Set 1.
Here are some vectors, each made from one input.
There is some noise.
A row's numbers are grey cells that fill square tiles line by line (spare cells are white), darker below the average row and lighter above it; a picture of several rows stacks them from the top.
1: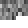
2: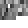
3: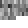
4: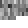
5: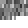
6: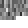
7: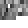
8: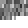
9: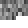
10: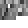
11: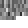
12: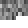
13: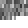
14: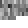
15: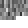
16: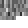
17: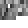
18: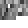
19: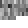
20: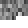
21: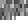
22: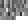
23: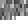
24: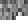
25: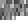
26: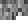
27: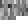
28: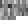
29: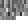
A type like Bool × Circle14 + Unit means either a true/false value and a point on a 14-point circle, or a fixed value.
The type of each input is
Label5.
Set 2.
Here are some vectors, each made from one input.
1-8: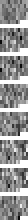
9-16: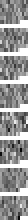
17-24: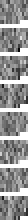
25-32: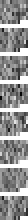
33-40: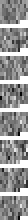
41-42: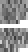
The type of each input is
Tree8.
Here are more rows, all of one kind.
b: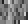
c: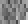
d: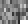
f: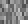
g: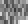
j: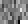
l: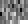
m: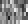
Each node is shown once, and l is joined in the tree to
g.
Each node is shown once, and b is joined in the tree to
d.
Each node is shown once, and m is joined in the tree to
f.
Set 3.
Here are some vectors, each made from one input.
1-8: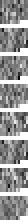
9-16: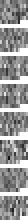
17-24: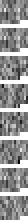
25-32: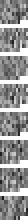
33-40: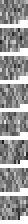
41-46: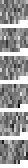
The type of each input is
Tree10.
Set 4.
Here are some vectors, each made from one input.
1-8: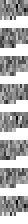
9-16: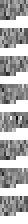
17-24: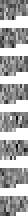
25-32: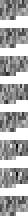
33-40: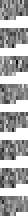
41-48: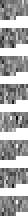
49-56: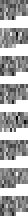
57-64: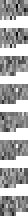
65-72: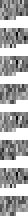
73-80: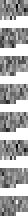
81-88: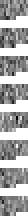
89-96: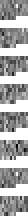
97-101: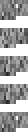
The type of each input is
Line9.
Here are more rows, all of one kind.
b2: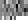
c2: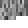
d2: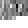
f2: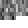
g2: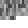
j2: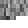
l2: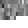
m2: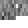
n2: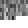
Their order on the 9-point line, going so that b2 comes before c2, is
b2, d2, c2, l2, j2, m2, f2, n2, g2.
